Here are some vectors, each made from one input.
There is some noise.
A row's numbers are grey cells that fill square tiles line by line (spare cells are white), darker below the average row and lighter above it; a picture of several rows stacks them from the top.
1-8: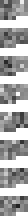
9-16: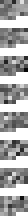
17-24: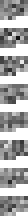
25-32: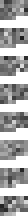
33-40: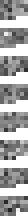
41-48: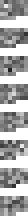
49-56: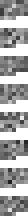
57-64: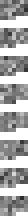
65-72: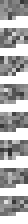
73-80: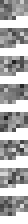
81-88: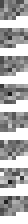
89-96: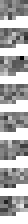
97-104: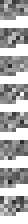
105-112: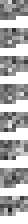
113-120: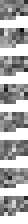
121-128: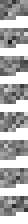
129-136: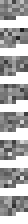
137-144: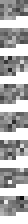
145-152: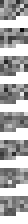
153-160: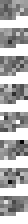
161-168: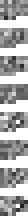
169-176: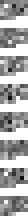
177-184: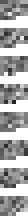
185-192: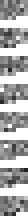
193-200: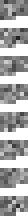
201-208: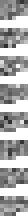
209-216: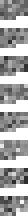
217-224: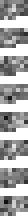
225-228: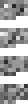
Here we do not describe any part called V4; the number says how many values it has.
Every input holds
one of 9 labels, together with either three true/false values, or a value of V4.
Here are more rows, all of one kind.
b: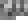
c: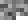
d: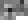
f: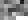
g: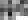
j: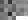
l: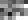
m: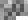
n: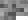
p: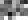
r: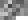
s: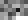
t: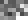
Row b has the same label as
c, m and n.
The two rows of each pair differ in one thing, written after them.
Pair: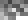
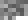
the value of V4
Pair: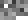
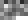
the label
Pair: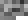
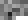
the value of V4
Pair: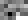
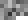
the value of V4
